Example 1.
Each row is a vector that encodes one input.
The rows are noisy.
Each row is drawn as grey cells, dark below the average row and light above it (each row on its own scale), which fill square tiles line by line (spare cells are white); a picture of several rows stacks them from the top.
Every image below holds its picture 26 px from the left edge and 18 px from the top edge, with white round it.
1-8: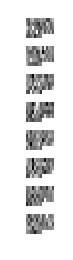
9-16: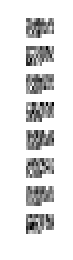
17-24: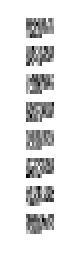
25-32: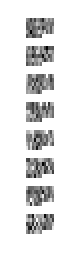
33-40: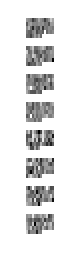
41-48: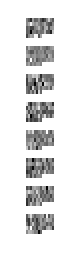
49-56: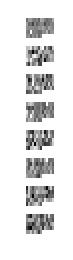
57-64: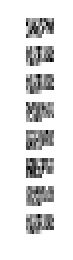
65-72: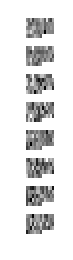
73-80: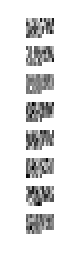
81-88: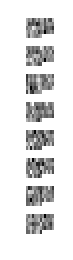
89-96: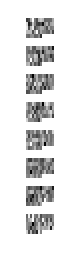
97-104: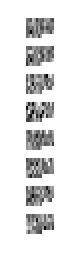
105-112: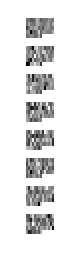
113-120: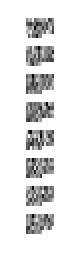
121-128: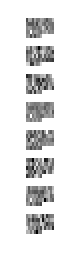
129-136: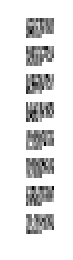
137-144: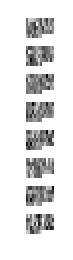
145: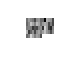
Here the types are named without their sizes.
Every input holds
either a fixed value, or a label and a true/false value.
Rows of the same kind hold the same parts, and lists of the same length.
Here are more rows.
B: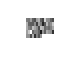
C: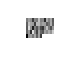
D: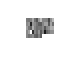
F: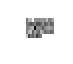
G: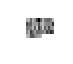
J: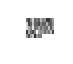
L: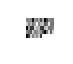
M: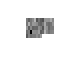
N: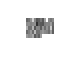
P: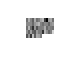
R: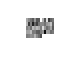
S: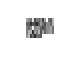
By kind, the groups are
B, C, D, F, J, L, M, N, P, R, S
G

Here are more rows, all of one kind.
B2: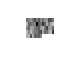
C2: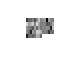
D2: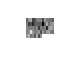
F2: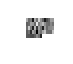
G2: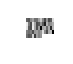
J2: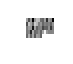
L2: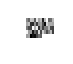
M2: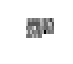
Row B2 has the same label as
D2 and J2.
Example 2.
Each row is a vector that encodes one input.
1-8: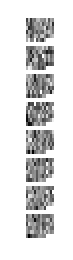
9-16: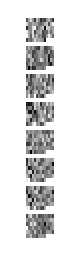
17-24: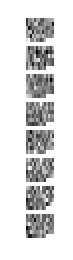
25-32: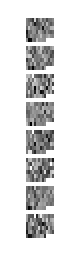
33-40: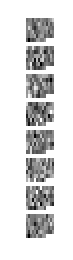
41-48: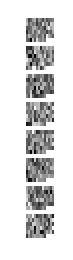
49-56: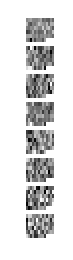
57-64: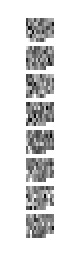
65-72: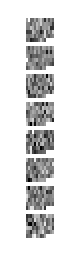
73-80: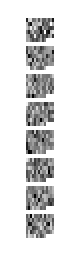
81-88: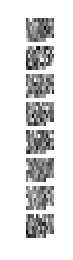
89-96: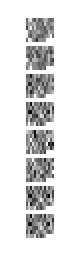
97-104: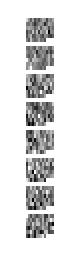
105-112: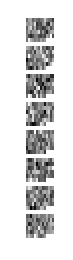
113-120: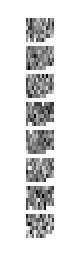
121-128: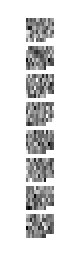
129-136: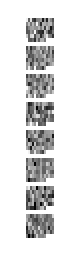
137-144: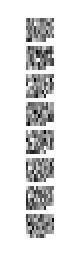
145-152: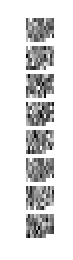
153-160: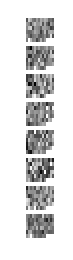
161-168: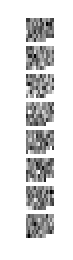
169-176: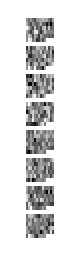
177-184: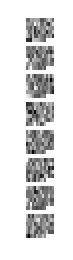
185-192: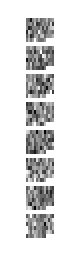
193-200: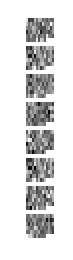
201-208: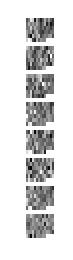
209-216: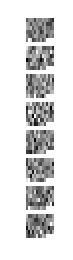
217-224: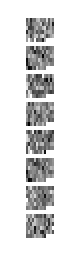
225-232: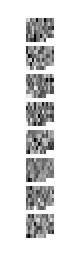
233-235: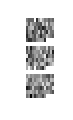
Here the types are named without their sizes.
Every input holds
a label, together with either a point on a circle, or a fixed value.
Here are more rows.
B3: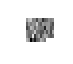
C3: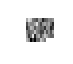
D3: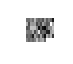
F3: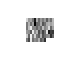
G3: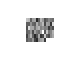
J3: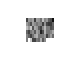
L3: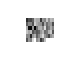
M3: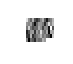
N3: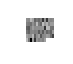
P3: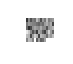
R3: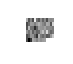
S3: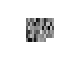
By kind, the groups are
B3, C3, D3, F3, G3, J3, M3, N3, R3, S3
L3, P3

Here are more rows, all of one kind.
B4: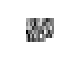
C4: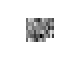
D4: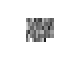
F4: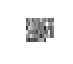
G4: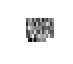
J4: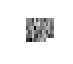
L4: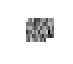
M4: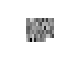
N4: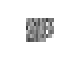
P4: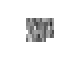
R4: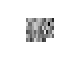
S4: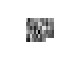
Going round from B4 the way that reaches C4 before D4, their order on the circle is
B4, G4, N4, F4, J4, M4, R4, C4, D4, P4, S4, L4.
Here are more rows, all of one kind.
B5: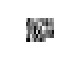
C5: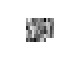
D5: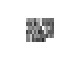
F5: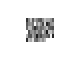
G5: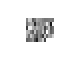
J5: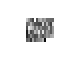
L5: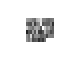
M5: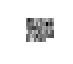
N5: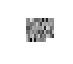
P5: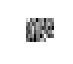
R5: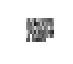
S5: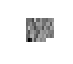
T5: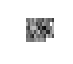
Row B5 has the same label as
F5, M5 and S5.
